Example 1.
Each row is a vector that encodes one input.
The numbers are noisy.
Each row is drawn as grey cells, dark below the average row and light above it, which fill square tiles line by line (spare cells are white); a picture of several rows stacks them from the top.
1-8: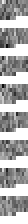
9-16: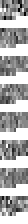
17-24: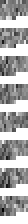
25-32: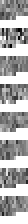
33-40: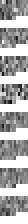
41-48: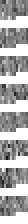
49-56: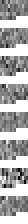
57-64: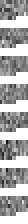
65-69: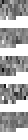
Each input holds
a list of up to two points on a 5-point line.
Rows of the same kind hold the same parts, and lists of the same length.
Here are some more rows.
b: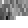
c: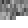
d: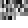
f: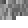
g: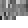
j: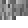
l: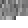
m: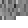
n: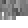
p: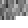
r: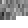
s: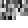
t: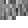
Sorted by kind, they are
b, p, r
c, f, g, j, l, m, n, t
d, s

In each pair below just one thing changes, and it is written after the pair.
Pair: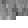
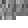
the place on the 5-point line in item 1 of the list
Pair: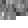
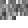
the place on the 5-point line in item 1 of the list
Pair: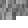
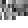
the place on the 5-point line in item 2 of the list
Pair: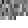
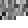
the place on the 5-point line in item 1 of the list
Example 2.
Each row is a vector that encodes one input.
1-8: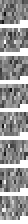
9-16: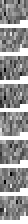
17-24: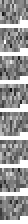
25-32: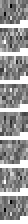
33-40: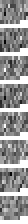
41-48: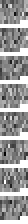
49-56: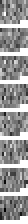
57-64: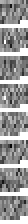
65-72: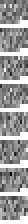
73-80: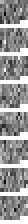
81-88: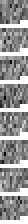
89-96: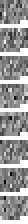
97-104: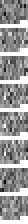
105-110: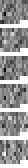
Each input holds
a point on an 8-point circle, together with either a fixed value, or a node of an 8-node tree.
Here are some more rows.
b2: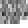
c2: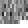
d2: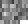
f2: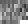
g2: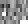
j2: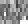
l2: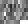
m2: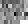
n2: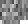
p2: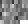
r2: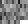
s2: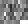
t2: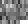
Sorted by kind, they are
b2, c2, d2, f2, g2, j2, m2, n2, p2, r2, t2
l2, s2

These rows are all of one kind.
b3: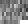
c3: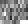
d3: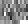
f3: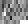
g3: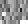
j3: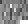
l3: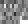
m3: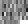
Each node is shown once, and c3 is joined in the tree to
g3 and j3.
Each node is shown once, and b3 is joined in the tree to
l3.
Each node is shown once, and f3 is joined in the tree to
l3.
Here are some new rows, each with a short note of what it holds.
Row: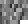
a point on an 8-point circle
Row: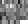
a point on an 8-point circle and a node of an 8-node tree
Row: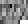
a point on an 8-point circle
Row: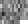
a point on an 8-point circle and a node of an 8-node tree
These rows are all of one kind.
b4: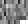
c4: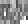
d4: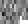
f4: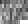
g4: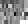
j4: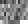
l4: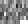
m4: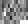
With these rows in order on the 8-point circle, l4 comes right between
b4 and c4.
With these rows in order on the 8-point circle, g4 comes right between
d4 and j4.
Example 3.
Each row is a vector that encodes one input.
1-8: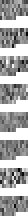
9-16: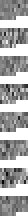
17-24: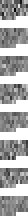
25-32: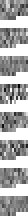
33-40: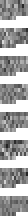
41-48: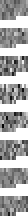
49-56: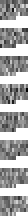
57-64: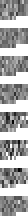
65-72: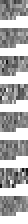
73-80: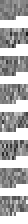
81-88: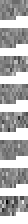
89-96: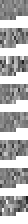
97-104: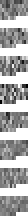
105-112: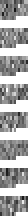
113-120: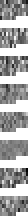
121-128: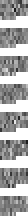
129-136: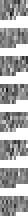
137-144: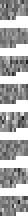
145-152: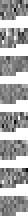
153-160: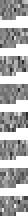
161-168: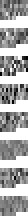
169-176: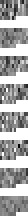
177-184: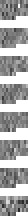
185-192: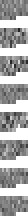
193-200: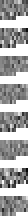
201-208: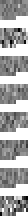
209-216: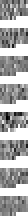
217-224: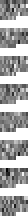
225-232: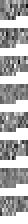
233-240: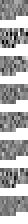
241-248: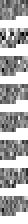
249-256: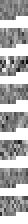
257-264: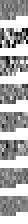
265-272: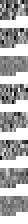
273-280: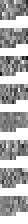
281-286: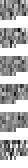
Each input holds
either one of 7 labels, or four true/false values.
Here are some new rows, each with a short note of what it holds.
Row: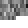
one of 7 labels
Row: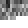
one of 7 labels
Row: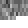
one of 7 labels
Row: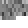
four true/false values
